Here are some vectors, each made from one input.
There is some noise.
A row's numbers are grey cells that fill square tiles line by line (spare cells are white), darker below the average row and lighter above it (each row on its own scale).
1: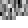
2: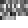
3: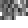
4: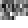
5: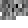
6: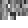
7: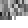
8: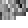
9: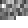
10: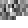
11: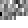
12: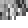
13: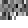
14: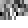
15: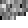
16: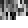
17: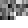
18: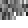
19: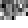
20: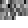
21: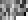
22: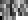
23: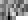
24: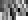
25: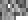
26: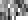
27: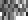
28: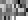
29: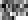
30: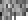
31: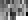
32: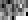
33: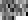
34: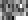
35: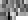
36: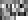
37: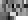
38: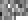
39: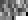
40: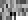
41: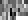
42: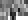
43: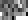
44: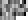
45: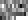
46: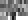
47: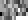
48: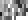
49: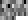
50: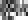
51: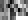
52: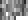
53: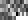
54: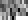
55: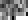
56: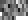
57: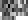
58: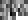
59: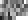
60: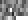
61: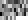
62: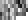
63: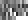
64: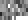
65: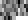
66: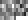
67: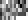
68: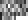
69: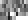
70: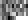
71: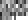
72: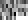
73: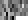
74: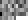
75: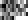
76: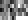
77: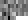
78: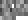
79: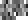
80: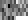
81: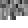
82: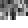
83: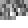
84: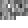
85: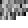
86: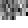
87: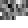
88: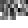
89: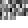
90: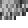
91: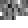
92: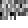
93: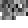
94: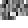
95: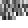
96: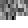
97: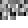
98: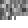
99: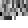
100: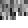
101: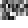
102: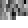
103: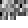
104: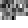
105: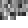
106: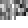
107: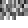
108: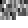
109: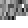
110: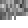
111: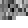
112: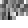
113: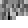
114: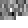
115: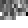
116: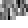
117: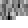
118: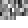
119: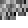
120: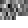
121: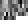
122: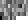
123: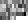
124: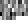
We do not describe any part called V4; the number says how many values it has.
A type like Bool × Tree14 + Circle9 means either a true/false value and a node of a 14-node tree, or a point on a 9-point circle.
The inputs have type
(Bool × Bool × Bool + Line6) × Label7 × V4.
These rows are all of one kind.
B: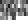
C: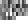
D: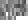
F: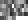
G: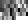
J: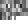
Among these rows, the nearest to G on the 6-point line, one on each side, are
F and J.
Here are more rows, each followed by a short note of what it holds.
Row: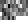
one of 7 labels, a point on a 6-point line and a value of V4
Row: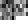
one of 7 labels, three true/false values and a value of V4
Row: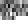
one of 7 labels, a point on a 6-point line and a value of V4
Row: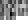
one of 7 labels, three true/false values and a value of V4
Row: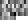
one of 7 labels, a point on a 6-point line and a value of V4
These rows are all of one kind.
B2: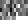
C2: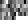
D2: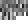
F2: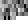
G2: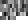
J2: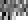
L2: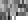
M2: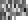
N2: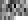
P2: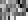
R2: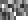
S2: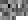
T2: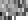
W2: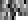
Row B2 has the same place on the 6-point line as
D2, P2 and R2.
